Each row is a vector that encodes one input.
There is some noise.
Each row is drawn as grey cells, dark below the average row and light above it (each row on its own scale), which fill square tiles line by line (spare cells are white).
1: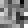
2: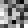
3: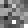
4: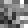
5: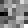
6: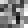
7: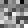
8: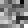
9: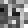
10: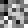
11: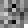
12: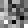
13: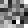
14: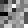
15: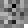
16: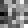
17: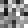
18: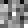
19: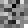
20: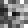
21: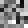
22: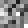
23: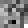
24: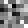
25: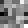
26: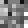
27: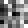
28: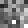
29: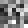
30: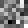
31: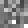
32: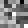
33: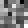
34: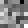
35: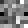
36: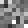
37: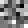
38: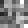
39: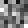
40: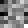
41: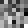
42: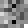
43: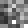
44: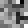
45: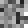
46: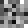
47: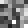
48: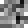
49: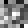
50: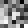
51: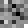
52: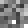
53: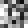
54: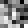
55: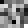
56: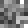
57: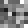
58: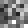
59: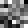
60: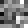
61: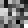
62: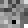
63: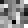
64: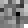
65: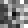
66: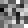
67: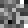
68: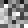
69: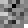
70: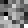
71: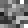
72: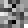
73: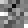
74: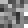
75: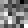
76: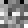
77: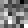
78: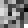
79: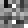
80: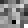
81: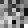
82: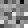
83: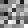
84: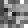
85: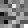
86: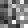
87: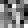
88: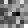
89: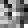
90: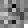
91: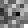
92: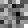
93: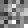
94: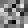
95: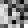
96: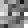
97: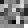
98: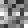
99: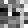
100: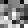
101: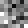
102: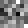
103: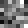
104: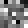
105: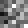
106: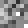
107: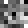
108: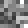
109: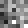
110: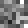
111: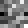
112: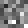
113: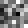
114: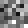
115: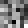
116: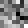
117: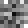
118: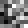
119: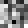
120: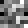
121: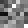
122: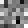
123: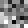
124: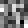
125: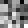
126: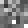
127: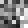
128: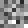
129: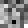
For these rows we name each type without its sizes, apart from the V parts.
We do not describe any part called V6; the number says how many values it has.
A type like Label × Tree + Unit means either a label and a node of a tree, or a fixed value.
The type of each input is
List(Bool × V6).
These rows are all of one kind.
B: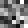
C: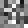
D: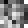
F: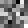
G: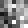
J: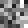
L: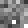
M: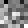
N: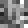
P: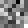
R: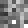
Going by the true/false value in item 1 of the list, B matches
C and L.
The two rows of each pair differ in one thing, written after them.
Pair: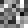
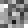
the value of V6 in item 1 of the list
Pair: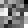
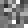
the true/false value in item 2 of the list
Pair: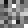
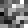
the true/false value in item 1 of the list
